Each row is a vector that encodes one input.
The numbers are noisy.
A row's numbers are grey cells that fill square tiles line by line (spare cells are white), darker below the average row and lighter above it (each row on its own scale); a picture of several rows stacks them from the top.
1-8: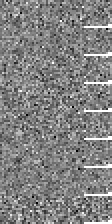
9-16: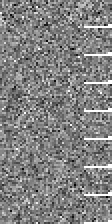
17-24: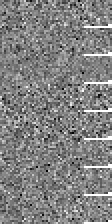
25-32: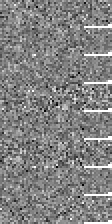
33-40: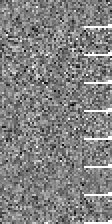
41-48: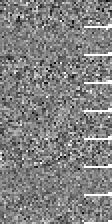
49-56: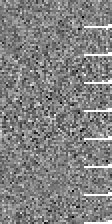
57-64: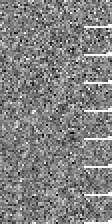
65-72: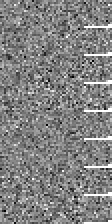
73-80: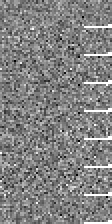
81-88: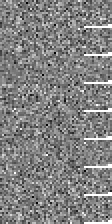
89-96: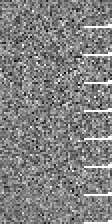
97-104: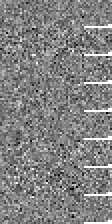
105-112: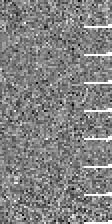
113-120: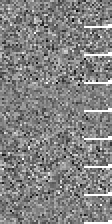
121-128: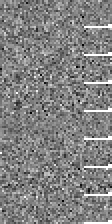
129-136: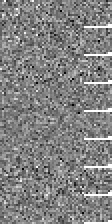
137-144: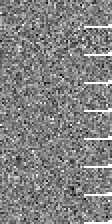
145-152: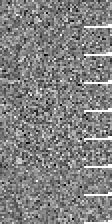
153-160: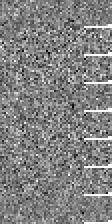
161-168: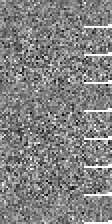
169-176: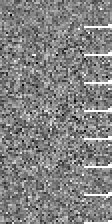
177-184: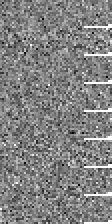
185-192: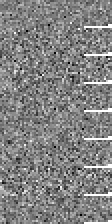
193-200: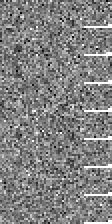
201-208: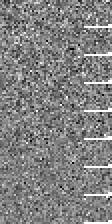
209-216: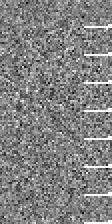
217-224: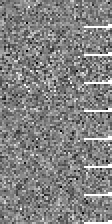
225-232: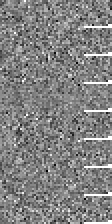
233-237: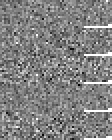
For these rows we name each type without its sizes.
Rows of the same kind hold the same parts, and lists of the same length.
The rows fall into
3 kinds.
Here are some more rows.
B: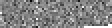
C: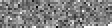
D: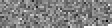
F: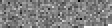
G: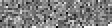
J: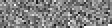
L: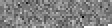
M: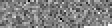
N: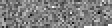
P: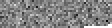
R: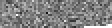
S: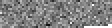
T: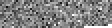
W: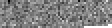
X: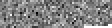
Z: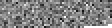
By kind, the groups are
B, F, N, S, T, W, X
C, D, G, J, L, P
M, R, Z

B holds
a point on each of three circles.
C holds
three true/false values.
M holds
a point on a circle.
